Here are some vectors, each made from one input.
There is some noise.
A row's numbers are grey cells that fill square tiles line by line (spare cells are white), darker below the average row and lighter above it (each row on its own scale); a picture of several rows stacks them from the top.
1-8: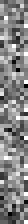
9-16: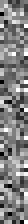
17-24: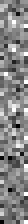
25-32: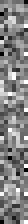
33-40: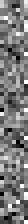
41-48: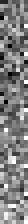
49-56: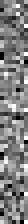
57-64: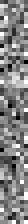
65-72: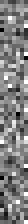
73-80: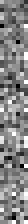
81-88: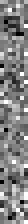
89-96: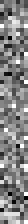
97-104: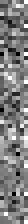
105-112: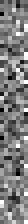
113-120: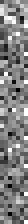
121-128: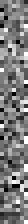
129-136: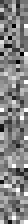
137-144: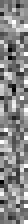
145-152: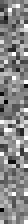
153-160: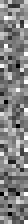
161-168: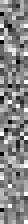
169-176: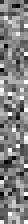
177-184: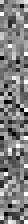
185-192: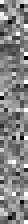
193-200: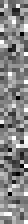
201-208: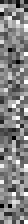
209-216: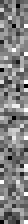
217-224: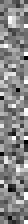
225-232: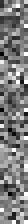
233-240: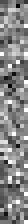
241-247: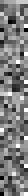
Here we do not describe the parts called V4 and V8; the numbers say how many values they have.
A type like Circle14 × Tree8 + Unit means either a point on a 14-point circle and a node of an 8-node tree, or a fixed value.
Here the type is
Label12 × (Label12 × V8 + V4).
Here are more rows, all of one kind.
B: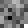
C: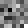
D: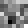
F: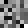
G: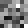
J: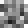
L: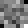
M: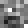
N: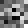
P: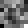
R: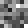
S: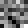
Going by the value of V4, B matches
C, F, G and R.
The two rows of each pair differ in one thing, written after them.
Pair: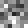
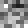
one of the two labels
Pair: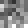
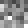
the value of V8
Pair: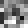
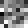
one of the two labels
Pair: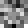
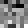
one of the two labels
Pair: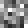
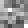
one of the two labels
